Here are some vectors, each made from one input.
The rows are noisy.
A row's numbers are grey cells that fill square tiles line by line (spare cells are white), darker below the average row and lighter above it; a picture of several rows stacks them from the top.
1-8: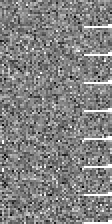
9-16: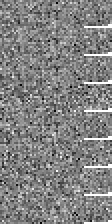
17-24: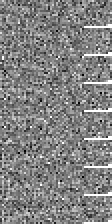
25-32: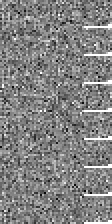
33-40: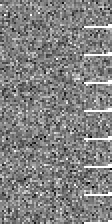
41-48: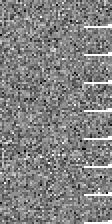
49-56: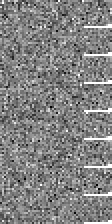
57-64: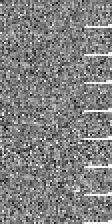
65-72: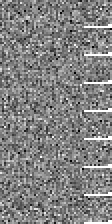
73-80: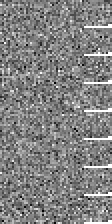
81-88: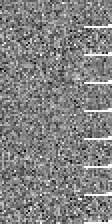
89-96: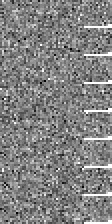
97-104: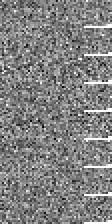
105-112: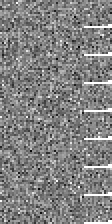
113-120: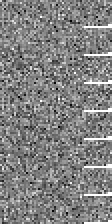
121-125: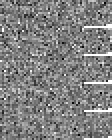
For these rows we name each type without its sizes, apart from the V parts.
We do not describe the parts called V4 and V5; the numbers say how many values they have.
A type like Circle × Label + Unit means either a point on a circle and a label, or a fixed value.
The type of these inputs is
Bool × (Line + V4) + V5.
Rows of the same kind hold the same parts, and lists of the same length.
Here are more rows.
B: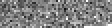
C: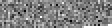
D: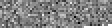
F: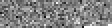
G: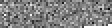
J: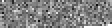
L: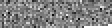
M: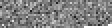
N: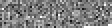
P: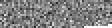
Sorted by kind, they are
B, F, J
C, D, M, N
G, L, P

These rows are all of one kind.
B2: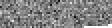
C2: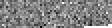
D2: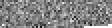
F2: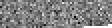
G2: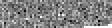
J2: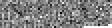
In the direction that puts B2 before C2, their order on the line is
G2, B2, J2, F2, C2, D2.
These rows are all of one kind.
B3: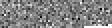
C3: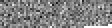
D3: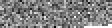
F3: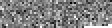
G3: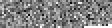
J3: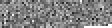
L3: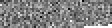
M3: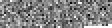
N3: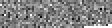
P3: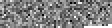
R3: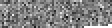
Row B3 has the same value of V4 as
G3, M3, N3 and P3.
